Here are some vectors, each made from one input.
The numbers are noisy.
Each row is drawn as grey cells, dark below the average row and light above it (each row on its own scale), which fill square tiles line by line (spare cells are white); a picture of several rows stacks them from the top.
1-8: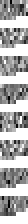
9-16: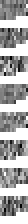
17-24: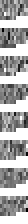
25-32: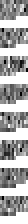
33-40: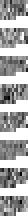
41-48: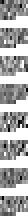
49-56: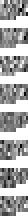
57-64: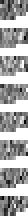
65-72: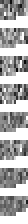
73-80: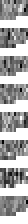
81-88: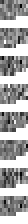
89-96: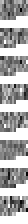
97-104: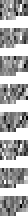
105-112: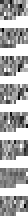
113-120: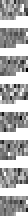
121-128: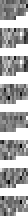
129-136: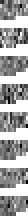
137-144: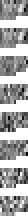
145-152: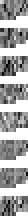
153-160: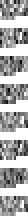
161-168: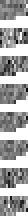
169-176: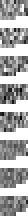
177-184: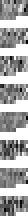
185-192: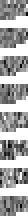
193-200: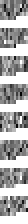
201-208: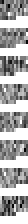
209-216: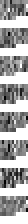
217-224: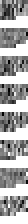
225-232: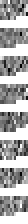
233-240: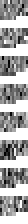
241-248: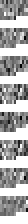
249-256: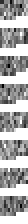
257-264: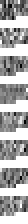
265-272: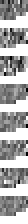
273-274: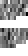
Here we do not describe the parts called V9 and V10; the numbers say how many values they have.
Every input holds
either one of 12 labels, four true/false values and a value of V10, or a value of V9.
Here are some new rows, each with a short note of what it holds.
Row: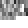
a value of V9
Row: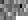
one of 12 labels, four true/false values and a value of V10
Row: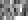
a value of V9
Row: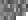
one of 12 labels, four true/false values and a value of V10
